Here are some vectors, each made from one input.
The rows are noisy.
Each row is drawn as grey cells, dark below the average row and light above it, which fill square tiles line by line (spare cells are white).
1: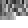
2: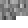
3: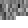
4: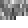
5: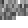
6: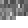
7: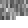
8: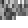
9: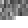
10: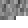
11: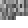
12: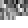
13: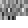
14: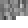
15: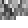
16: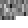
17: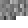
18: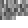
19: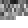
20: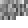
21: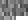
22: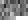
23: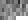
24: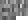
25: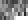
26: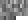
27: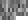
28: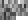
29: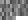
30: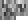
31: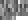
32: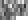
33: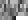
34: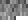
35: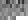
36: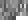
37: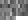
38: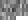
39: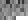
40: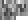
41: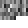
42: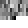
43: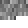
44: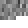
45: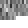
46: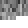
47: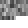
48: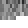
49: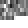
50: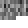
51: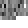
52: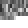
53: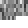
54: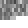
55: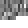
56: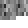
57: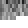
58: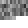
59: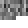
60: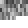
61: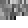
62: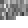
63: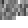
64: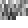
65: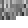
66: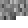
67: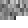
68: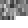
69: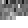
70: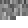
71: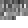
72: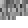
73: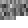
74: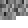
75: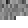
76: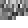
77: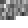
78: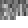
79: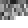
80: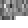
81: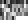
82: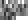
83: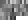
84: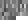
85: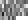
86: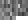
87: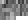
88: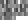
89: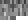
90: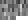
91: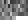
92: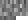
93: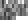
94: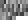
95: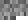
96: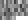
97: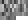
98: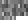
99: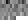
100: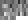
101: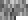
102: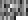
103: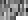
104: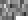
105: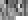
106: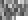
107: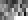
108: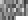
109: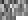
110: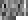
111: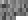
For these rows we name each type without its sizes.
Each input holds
a label, together with either a node of a tree, or four true/false values.
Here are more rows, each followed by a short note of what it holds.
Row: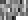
a label and a node of a tree
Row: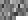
a label and four true/false values
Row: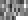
a label and a node of a tree
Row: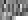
a label and four true/false values
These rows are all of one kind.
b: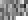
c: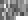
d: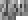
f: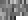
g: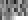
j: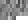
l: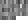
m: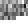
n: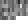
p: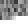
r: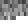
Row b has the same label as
d and m.
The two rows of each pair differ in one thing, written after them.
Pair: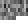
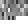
the label
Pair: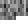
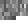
the label
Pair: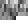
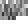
the label
